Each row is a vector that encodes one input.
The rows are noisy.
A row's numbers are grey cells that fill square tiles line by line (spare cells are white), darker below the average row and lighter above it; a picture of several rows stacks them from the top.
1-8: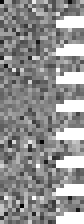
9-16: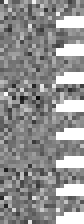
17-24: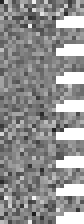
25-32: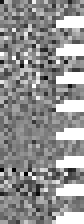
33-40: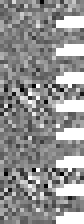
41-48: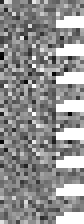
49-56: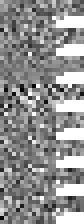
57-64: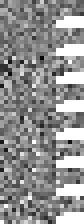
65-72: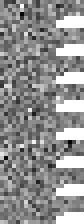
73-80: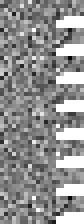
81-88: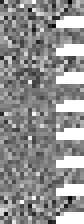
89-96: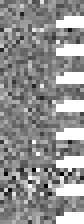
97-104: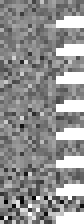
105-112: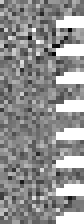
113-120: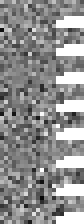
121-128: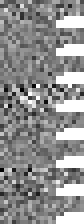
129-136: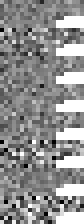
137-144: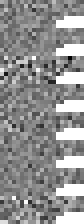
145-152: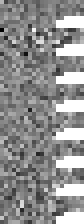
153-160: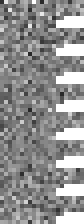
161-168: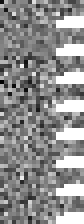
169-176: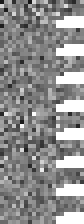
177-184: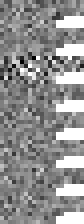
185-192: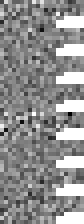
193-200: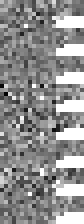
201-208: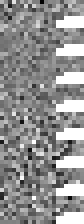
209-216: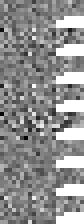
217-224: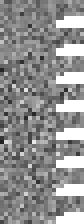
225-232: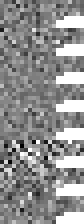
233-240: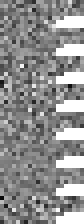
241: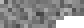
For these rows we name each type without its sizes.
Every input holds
a list of points on a circle.
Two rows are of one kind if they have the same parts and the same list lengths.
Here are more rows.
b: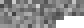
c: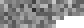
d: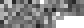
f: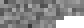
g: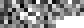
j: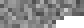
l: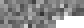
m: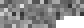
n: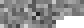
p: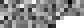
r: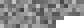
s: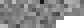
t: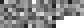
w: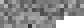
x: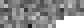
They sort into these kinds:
b, c, f, j, l, m, n, r, s, w, x
d, p, t
g

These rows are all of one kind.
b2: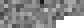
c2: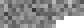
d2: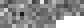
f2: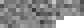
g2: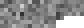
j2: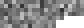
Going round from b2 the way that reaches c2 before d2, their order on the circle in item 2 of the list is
b2, j2, c2, d2, g2, f2.
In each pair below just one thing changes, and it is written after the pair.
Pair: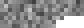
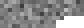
the place on the circle in item 2 of the list
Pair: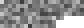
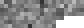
the place on the circle in item 1 of the list
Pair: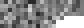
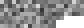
the place on the circle in item 1 of the list
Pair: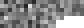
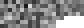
the place on the circle in item 2 of the list
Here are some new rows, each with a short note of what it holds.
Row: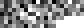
the empty list
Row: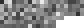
a list of one item
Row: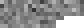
a list of two items
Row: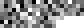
the empty list
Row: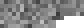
a list of two items
